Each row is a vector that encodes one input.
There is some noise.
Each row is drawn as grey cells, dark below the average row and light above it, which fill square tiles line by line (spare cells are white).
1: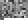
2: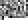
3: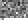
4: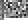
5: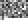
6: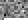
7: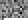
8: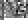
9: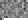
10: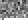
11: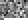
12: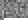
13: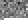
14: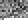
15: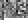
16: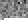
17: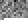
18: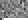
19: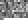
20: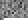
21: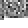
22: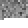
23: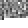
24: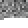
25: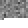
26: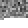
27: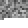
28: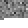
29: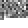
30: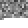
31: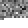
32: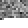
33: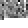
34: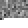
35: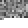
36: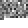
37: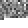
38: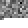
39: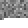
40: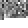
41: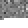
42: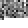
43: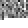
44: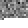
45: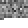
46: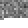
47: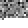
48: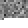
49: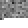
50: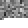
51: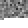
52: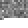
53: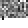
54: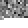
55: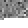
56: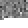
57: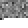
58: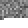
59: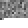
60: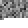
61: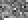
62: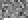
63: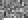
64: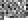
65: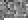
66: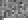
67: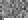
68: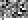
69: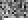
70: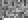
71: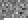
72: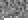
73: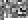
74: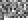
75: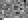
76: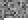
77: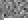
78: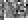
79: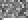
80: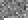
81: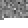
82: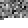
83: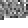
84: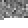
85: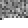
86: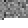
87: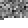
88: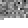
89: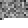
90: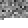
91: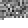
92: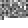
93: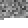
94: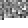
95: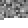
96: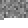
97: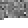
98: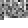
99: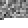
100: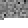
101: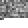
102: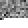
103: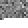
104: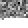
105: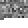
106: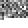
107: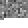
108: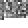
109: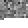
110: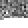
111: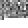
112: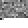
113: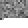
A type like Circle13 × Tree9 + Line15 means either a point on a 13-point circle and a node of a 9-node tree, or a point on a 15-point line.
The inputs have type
Label7 + Line5 × (Tree11 + Unit).
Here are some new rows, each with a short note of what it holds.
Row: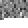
a point on a 5-point line and a node of an 11-node tree
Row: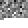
a point on a 5-point line
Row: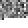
one of 7 labels
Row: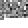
one of 7 labels
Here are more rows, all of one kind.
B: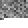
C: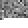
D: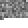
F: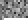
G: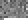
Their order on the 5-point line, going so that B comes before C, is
B, D, G, F, C.
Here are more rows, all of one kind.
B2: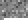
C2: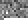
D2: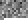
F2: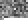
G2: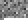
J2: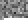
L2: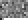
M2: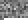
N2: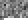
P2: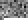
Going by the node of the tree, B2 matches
D2, F2 and G2.
